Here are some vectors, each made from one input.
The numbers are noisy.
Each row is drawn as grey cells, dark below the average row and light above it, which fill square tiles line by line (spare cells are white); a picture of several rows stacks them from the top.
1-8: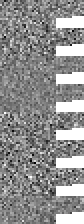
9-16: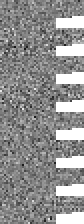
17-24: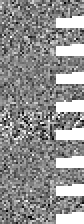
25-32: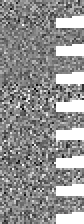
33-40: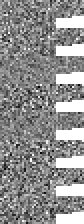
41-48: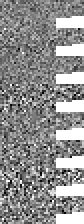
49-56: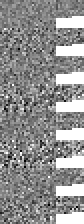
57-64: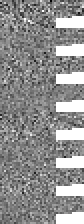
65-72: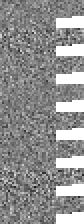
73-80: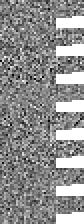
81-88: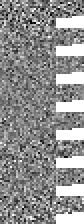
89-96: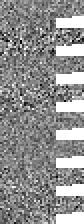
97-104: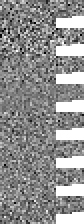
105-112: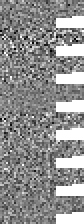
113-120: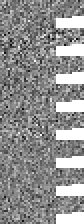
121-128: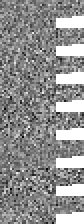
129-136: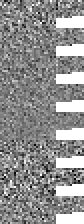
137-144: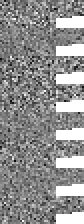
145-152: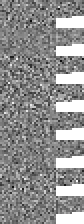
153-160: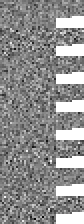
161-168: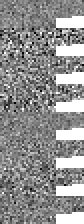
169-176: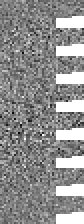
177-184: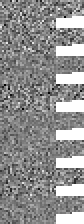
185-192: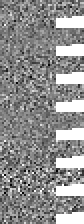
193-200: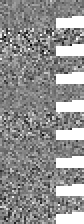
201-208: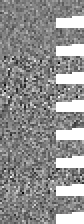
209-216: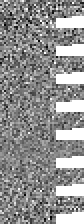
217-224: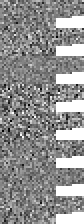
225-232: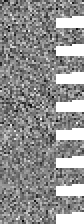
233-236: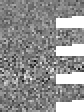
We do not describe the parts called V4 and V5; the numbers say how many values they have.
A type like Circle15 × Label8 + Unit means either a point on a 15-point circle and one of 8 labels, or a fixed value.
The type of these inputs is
(Bool × V4 + Circle6 × Circle6) × V5 + List2(Line6).
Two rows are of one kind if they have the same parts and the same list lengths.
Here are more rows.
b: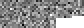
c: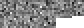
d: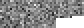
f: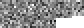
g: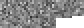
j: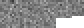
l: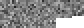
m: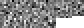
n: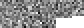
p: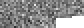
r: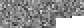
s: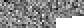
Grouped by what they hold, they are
b, c, f, g, r
d, m
j, p
l, s
n

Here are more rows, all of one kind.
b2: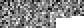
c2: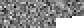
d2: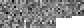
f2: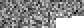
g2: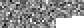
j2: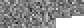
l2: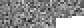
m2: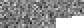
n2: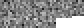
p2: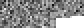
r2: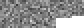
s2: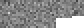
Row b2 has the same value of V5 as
c2, g2, r2 and s2.
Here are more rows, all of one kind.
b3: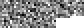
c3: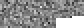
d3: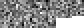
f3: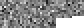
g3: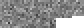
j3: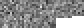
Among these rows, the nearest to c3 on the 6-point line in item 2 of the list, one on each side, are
f3 and j3.
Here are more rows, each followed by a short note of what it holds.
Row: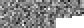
a true/false value, a value of V4 and a value of V5
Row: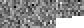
a list of one item
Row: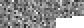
a list of one item
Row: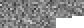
a list of two items
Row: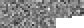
a true/false value, a value of V4 and a value of V5
